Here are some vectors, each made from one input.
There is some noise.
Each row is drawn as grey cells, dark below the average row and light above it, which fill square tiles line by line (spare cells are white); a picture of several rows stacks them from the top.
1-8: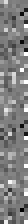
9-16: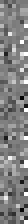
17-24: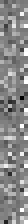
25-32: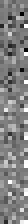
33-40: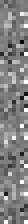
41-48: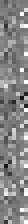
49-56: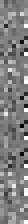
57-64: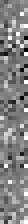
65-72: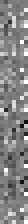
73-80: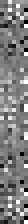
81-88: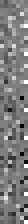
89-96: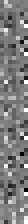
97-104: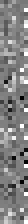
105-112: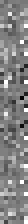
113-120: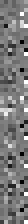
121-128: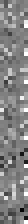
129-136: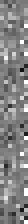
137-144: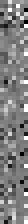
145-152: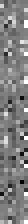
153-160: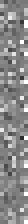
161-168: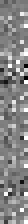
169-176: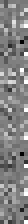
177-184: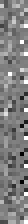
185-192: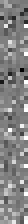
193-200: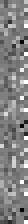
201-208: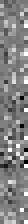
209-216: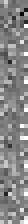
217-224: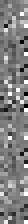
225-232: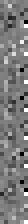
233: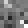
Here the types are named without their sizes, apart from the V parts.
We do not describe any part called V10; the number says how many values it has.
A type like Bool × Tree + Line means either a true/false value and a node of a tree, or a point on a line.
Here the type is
List(Label × V10).
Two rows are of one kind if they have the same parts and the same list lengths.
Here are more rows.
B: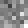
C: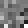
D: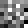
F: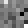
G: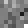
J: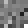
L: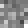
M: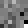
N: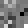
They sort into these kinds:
B, L
C, F, G, J, M, N
D

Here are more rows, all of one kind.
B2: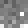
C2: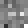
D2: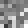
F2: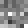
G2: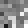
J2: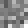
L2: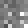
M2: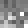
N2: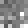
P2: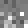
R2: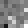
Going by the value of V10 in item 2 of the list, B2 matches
N2 and P2.
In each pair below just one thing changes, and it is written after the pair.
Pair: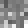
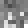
the label in item 1 of the list
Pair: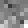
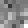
the value of V10 in item 1 of the list
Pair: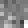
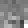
the value of V10 in item 1 of the list
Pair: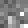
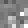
the value of V10 in item 1 of the list
